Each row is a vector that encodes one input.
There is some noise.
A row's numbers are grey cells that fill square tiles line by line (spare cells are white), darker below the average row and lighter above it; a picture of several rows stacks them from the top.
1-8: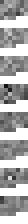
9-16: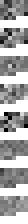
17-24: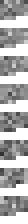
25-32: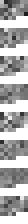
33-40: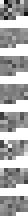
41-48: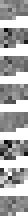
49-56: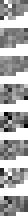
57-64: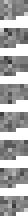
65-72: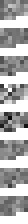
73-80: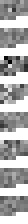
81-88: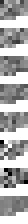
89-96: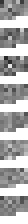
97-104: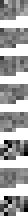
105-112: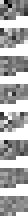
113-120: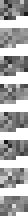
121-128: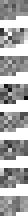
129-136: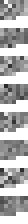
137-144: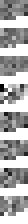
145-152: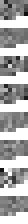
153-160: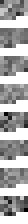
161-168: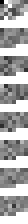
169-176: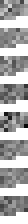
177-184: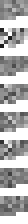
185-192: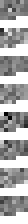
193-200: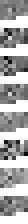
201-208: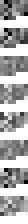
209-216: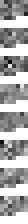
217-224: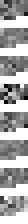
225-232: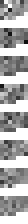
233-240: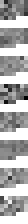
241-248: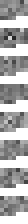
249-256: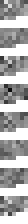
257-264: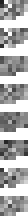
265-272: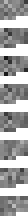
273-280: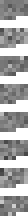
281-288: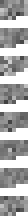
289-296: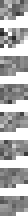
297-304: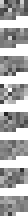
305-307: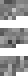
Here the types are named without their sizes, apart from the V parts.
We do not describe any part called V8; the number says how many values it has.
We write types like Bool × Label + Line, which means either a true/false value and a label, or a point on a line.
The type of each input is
List(V8) × Tree × Tree.
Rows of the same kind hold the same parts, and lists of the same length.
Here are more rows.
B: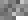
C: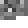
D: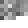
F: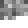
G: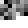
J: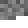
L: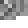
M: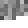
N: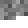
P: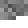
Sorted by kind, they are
B, D, L
C, M, P
F, G, J, N

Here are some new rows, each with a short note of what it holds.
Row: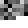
a node of each of two trees, together with a list of two items
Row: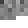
a node of each of two trees, together with a list of two items
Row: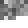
a node of each of two trees, together with a list of two items
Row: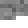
a node of each of two trees, together with the empty list
